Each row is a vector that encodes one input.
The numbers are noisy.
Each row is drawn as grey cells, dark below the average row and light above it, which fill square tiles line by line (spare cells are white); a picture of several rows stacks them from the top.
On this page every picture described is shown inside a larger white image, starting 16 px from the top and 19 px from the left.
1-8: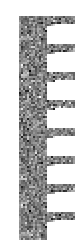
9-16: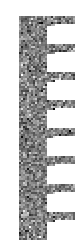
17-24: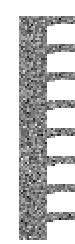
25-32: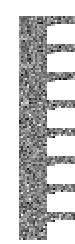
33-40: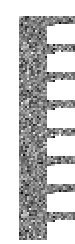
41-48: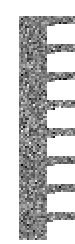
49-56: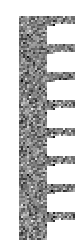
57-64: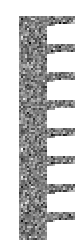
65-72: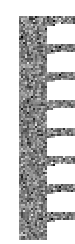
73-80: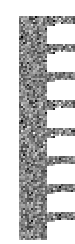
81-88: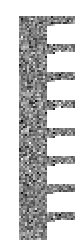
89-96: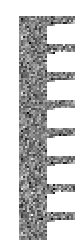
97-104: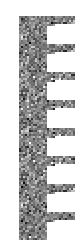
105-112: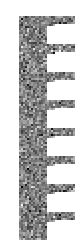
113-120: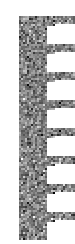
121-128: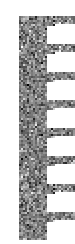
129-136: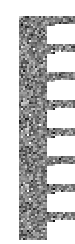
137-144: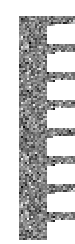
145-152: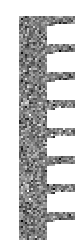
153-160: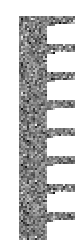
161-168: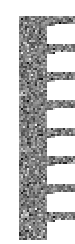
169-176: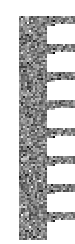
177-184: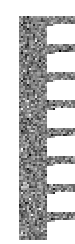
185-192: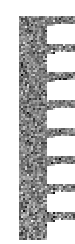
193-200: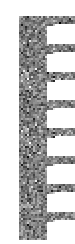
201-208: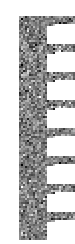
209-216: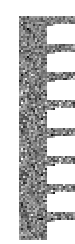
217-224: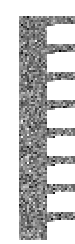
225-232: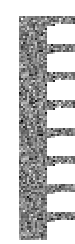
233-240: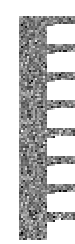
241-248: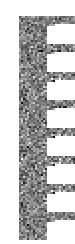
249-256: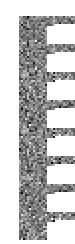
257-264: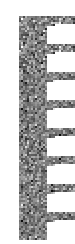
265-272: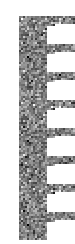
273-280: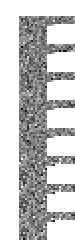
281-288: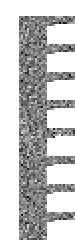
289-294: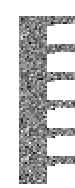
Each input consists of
either a point on a 20-point circle and a point on a 16-point line, or a point on a 15-point line.
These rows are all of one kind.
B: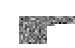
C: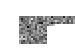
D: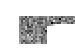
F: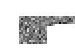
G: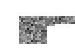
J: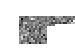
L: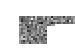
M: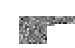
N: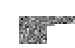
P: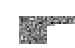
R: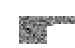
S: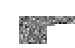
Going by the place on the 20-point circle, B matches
M, N and S.
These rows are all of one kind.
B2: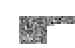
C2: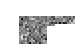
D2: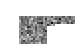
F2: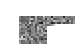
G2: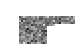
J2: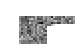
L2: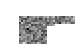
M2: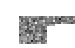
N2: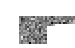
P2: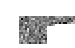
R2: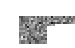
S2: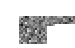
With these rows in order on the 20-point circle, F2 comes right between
J2 and R2.
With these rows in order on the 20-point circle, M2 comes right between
B2 and G2.
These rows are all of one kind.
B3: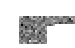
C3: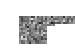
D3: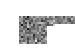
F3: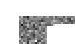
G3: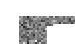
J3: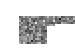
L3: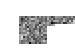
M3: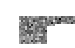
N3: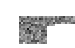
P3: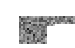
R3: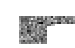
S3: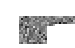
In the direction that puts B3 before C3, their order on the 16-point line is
G3, R3, B3, D3, N3, S3, L3, P3, F3, M3, J3, C3.
